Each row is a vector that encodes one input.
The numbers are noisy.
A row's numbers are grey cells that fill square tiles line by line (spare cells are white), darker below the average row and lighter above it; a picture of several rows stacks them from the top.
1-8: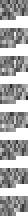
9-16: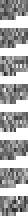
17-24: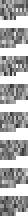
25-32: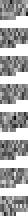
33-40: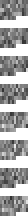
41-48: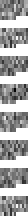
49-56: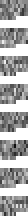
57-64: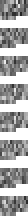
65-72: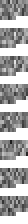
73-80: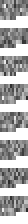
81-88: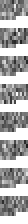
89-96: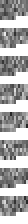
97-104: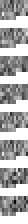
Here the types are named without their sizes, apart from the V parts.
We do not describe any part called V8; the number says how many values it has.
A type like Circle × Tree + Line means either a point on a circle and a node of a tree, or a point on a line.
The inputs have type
Line + Tree + V8.
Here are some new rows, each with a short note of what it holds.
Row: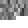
a node of a tree
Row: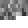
a node of a tree
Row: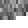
a node of a tree
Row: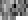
a point on a line
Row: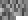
a node of a tree
